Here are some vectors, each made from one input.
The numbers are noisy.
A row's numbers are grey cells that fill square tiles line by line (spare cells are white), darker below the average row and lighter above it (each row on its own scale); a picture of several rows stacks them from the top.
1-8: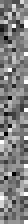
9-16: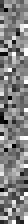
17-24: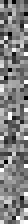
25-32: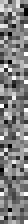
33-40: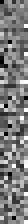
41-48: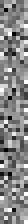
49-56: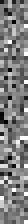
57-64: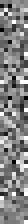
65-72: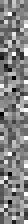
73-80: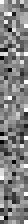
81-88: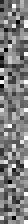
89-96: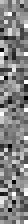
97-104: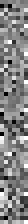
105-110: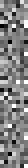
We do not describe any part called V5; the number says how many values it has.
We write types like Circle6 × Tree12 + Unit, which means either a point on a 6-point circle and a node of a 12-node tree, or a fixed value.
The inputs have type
Bool × Line4 × List2(V5) + Line3 × Line3.
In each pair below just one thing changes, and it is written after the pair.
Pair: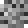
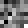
the true/false value
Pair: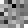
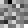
the place on the 4-point line
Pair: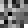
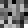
the place on the 4-point line
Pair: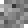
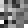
the true/false value
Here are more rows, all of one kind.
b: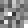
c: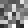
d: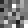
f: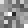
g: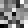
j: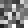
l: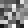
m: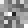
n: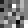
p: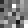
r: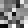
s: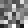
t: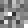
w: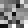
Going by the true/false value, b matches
f, m and t.
